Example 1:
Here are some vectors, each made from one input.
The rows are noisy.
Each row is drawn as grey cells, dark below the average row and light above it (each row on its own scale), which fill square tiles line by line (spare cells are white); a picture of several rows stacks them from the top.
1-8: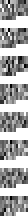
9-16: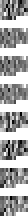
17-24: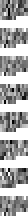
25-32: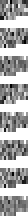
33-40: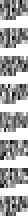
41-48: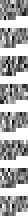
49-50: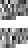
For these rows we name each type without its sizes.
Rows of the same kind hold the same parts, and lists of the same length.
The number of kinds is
2.
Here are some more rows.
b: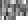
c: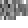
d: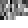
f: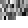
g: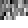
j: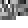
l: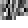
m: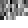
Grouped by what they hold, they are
b, c, f, j, l
d, g, m

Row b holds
three true/false values.
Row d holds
a point on a line.
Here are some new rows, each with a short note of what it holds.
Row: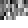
a point on a line
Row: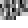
three true/false values
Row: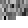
three true/false values
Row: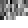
a point on a line
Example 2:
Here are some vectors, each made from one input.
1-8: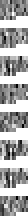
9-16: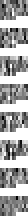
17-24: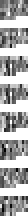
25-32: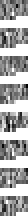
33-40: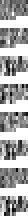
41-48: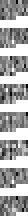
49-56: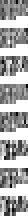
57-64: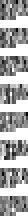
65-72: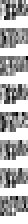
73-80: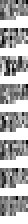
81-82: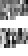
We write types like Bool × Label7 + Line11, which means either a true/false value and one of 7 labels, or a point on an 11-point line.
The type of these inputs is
Line3 × Line8 + Line6.
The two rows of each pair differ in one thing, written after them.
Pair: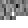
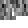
the place on the 8-point line
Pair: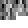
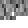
the place on the 8-point line
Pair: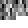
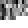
the place on the 8-point line
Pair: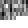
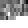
the place on the 8-point line
